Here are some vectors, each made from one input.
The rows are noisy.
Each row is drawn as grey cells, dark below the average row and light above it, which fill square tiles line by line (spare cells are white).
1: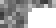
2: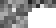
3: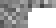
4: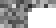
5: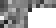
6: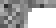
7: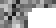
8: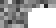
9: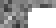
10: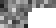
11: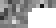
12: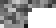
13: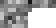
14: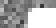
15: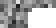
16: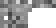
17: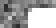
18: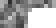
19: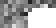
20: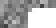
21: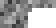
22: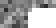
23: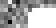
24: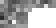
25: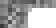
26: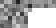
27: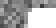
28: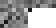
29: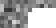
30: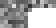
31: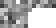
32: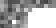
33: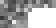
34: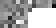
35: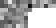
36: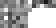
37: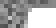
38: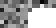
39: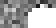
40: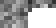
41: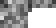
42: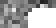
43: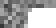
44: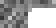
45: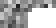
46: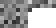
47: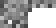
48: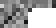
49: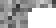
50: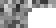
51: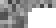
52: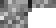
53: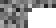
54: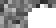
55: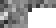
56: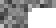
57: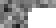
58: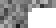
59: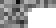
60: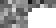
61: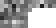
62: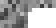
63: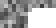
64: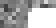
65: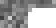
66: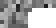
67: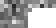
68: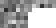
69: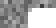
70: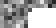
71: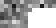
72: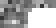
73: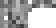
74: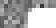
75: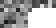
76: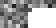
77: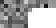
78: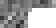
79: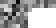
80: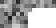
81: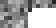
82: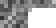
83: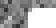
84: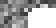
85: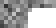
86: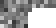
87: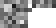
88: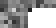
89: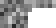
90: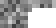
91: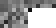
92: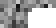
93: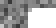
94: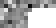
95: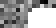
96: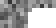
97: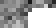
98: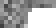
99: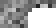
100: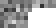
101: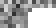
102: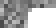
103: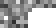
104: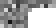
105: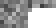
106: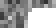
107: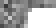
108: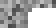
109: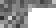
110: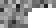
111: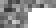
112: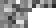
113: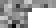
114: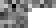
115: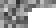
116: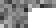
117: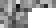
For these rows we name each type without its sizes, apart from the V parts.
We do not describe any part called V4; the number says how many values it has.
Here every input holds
a node of a tree and a value of V4, together with either a fixed value, or a node of a tree.
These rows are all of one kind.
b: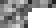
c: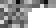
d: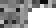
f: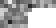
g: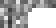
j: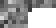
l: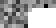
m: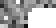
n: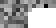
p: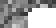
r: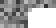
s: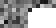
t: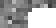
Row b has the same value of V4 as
f and j.
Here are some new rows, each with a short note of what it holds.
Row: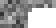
a node of a tree and a value of V4
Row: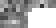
a node of a tree and a value of V4
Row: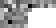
a node of each of two trees and a value of V4
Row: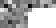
a node of each of two trees and a value of V4
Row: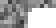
a node of a tree and a value of V4
